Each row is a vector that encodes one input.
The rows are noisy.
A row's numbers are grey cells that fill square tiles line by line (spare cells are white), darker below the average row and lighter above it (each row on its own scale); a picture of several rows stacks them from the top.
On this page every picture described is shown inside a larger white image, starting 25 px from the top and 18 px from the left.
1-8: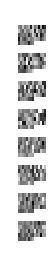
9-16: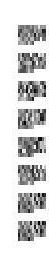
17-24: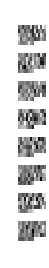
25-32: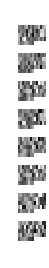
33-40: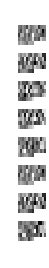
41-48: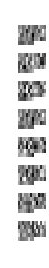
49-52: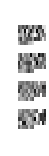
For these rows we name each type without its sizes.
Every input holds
four true/false values.
